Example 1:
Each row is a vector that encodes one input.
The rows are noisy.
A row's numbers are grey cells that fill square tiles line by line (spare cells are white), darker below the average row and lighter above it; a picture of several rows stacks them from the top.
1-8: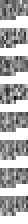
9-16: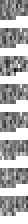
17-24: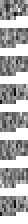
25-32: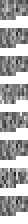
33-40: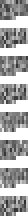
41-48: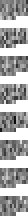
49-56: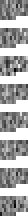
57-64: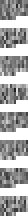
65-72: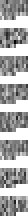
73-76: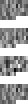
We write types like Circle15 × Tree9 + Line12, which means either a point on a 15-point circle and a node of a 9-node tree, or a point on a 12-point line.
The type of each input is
Circle10.
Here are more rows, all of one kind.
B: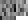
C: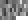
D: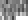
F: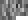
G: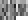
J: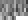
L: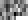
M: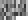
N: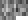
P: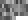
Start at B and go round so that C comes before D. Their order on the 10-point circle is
B, C, D, J, N, F, P, L, M, G.
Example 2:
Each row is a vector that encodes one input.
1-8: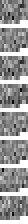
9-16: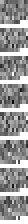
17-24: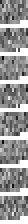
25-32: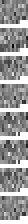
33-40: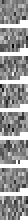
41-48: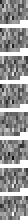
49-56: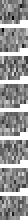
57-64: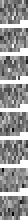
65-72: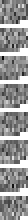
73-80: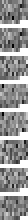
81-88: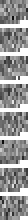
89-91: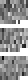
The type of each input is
Line9.
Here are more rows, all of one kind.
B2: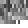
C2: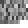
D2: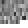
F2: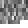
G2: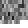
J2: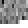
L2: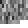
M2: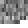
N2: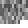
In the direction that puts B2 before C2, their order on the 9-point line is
B2, N2, F2, M2, D2, J2, C2, L2, G2.
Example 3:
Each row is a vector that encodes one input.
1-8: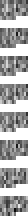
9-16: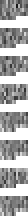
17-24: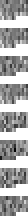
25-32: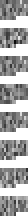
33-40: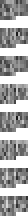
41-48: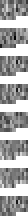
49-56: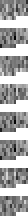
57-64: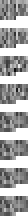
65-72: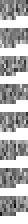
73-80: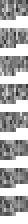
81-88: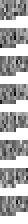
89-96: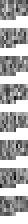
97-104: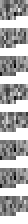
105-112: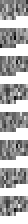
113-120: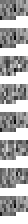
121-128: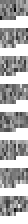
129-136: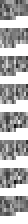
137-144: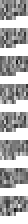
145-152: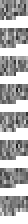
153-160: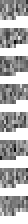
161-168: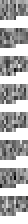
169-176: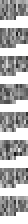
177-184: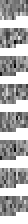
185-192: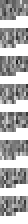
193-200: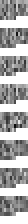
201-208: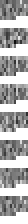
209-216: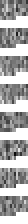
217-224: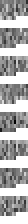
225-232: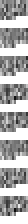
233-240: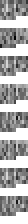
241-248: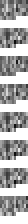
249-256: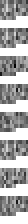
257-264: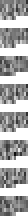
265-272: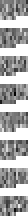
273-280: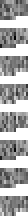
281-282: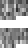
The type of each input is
Circle10.
